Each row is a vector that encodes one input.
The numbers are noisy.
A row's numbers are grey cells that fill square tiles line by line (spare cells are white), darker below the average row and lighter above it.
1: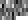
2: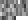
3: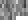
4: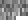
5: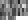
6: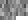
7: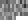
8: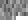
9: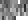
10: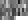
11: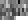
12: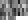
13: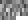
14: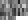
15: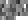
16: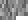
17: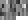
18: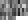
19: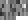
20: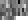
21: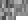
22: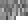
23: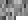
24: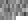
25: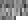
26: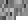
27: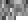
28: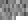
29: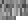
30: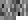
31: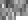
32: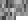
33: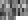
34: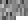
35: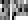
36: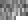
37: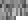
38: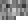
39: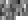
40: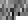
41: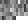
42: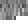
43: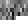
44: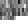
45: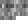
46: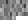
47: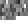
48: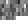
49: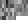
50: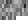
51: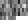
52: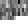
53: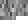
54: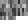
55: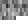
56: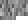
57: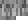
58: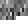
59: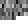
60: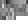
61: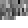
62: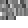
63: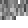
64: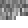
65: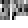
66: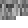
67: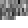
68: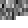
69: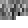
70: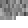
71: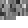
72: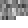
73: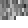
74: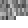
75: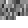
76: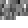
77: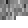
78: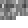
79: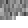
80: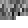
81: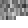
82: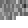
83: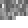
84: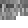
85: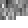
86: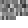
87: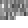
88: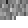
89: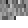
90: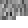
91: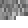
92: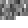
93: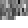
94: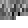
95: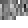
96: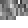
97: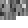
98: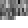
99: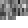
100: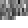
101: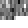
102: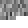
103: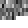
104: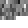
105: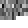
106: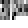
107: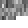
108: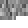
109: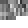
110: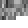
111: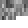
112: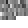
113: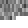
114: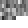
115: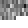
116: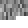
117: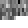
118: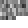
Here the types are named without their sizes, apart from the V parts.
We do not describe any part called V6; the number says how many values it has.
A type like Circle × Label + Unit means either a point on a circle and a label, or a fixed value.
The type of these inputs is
List(Bool × V6).
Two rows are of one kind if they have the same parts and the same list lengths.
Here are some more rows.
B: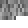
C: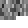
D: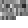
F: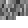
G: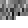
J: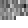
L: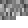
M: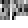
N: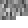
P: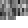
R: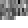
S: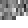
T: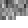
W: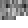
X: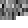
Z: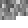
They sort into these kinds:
B, D, J, L, N, S, T, W, Z
C, F, G, P, R, X
M

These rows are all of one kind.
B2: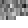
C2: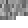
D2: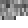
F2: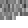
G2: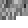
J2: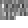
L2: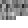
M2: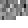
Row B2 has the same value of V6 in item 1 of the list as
D2 and L2.
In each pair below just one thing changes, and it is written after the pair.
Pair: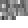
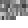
the true/false value in item 2 of the list
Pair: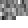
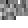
the value of V6 in item 2 of the list
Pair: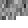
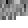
the value of V6 in item 2 of the list
